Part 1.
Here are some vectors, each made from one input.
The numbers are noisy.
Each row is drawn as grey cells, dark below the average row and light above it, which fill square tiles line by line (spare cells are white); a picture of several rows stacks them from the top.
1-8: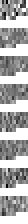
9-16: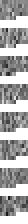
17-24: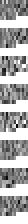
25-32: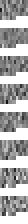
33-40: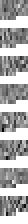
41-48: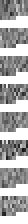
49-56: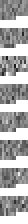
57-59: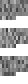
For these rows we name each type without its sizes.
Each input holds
a point on each of two lines.
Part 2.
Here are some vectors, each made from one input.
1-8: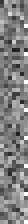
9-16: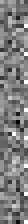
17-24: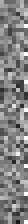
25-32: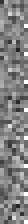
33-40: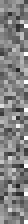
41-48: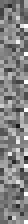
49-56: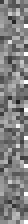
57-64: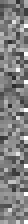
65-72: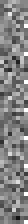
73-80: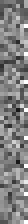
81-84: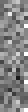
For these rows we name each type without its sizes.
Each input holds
a node of a tree.
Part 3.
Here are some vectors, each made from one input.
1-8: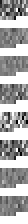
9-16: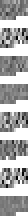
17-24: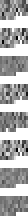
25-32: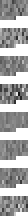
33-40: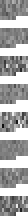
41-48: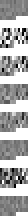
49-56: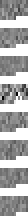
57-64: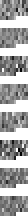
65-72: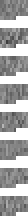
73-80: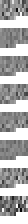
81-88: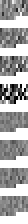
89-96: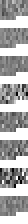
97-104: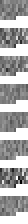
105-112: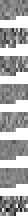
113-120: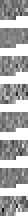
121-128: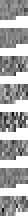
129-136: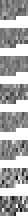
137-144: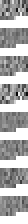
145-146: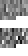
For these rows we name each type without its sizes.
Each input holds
either a fixed value, or a node of a tree.
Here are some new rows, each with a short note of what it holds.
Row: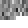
a node of a tree
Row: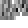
a node of a tree
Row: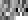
a node of a tree
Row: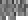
a fixed value
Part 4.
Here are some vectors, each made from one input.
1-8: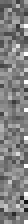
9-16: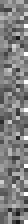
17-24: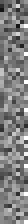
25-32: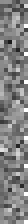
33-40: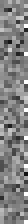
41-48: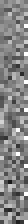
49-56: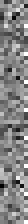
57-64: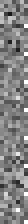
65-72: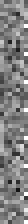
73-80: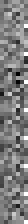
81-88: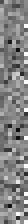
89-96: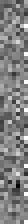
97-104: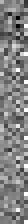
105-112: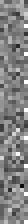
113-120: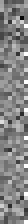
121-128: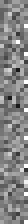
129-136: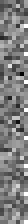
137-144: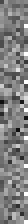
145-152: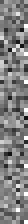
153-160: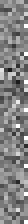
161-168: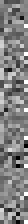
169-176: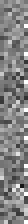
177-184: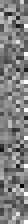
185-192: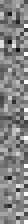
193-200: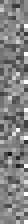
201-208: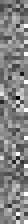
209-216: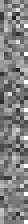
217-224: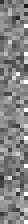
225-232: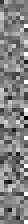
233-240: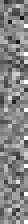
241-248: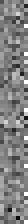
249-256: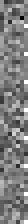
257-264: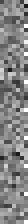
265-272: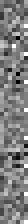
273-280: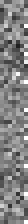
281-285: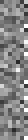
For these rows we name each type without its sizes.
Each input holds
a node of a tree.
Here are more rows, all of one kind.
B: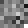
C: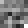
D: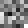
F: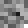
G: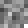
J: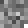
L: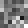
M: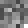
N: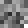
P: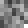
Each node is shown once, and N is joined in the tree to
C and F.
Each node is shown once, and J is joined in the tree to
B and G.
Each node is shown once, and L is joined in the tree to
M and P.
